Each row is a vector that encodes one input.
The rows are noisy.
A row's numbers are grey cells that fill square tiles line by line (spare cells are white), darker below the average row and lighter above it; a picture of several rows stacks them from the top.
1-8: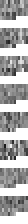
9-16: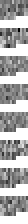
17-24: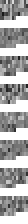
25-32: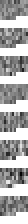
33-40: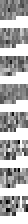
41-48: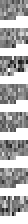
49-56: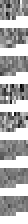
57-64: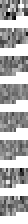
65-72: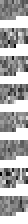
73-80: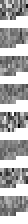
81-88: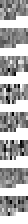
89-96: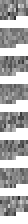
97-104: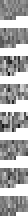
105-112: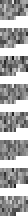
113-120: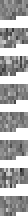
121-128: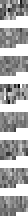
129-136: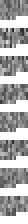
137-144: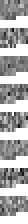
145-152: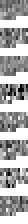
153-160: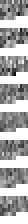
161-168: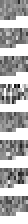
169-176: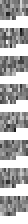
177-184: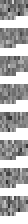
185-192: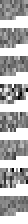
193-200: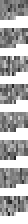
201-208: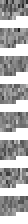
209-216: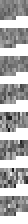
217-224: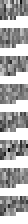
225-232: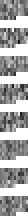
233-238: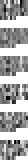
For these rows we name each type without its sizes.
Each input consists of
either a node of a tree, or a list of points on a line.
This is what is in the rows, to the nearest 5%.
About 45% of them hold a node of a tree. The rest are lists of points on a line.
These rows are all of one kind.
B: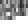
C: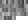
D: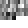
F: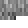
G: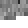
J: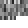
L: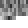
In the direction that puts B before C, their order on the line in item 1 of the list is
J, D, F, L, G, B, C.
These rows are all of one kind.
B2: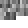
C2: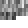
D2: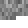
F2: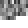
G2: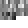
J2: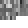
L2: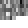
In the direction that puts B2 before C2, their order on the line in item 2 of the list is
B2, G2, F2, J2, L2, D2, C2.
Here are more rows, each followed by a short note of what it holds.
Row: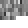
the empty list
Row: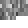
a list of one item
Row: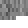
a node of a tree
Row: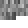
a list of two items
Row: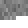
a node of a tree
